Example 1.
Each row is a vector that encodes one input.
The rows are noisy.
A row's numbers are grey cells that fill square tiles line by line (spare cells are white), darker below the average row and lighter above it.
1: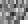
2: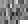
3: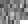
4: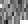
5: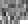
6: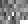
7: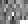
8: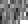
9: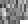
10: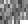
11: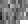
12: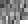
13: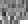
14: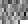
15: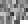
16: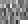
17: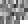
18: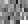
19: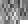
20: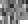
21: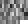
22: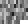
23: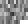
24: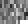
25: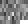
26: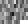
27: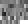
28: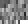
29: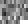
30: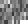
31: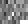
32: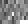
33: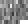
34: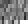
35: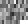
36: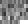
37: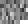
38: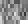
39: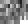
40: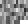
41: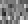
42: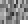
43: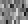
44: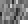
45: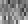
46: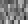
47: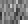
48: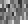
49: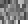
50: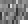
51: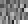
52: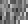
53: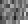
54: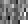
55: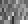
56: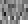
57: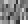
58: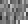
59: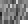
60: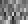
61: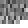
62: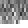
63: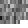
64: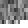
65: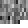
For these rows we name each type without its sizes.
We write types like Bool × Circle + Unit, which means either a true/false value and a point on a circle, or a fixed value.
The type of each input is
Circle × (Tree + Unit).
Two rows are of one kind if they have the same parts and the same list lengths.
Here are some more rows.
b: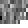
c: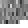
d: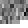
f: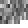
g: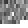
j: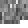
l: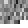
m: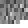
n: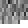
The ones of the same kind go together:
b, g, j, m
c, d, f, l, n

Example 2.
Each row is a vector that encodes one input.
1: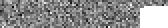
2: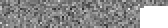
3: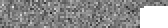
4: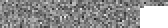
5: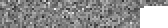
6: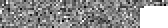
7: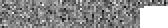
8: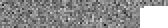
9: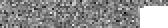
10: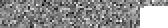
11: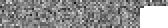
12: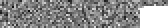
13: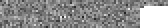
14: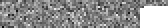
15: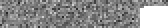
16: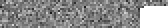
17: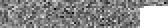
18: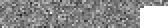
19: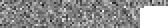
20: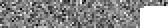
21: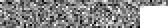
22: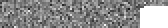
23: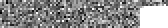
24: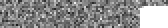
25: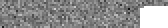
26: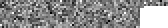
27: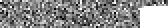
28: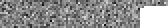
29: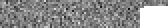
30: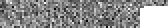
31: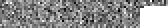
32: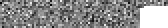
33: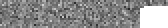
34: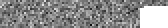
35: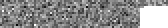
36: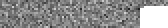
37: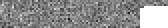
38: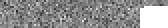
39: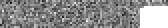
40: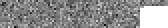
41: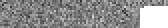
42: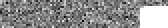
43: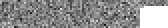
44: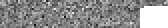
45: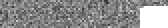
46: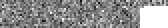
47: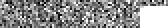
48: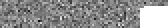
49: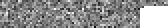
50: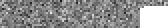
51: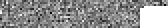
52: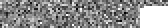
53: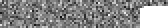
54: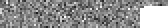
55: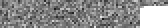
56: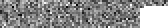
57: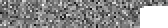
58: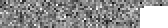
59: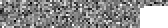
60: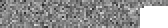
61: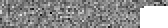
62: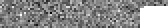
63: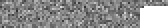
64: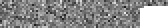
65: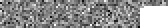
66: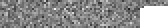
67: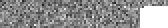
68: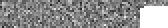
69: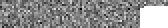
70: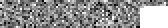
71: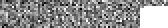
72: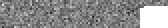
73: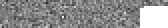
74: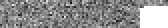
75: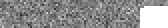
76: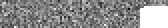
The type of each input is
List2(Line5).
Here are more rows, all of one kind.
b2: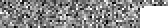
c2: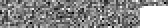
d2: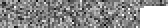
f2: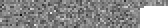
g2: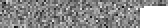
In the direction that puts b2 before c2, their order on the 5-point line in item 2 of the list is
f2, d2, b2, c2, g2.
